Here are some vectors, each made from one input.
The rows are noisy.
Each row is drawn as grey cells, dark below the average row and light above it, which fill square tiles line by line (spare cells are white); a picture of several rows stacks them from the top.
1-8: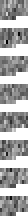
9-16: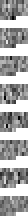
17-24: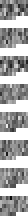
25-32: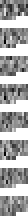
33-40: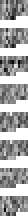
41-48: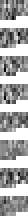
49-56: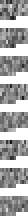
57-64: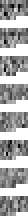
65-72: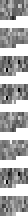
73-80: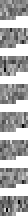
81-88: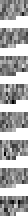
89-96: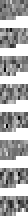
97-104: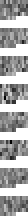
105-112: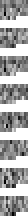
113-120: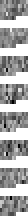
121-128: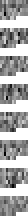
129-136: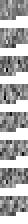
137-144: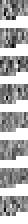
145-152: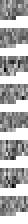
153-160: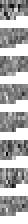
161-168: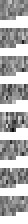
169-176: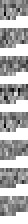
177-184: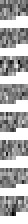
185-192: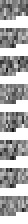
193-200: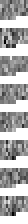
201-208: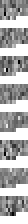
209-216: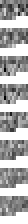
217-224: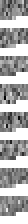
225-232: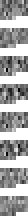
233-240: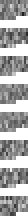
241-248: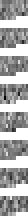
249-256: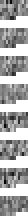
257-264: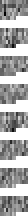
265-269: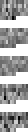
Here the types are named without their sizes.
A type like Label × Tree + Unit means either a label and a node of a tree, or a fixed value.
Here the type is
Line × List(Circle).
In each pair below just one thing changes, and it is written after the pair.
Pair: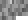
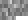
the place on the circle in item 2 of the list
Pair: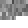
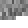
the place on the circle in item 2 of the list
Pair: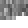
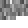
the place on the circle in item 1 of the list
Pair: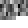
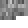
the place on the line
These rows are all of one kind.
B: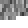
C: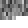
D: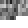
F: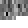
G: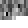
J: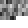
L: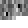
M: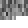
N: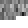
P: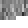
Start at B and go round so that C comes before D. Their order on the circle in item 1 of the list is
B, C, D, G, L, P, N, F, J, M.
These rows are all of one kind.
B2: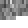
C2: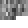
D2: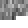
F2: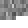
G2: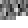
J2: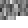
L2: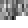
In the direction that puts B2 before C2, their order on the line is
G2, J2, B2, F2, D2, C2, L2.
